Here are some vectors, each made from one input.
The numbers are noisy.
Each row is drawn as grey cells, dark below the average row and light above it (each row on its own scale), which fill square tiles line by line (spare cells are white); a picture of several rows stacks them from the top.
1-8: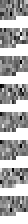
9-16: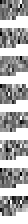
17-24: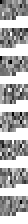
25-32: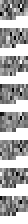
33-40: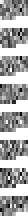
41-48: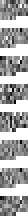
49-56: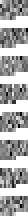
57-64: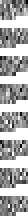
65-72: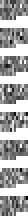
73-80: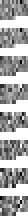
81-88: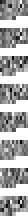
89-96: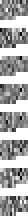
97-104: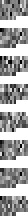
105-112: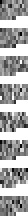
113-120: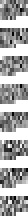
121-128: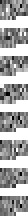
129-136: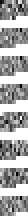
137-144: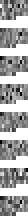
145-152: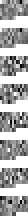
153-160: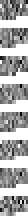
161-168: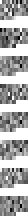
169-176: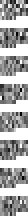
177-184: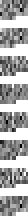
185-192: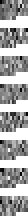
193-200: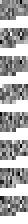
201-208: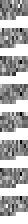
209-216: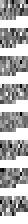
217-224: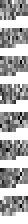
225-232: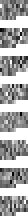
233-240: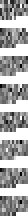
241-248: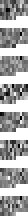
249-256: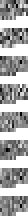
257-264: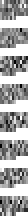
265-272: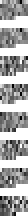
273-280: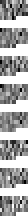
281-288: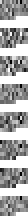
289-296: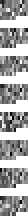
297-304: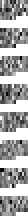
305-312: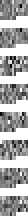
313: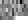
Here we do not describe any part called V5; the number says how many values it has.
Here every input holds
three true/false values and two values of V5, together with either one of 7 labels, or a point on a 6-point line.
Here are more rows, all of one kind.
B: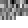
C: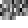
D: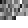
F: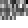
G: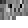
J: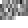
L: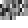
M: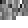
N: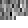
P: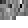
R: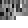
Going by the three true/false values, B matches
G and P.
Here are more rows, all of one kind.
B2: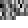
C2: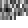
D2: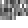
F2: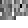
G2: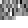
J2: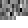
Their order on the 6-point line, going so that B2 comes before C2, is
D2, B2, C2, F2, G2, J2.
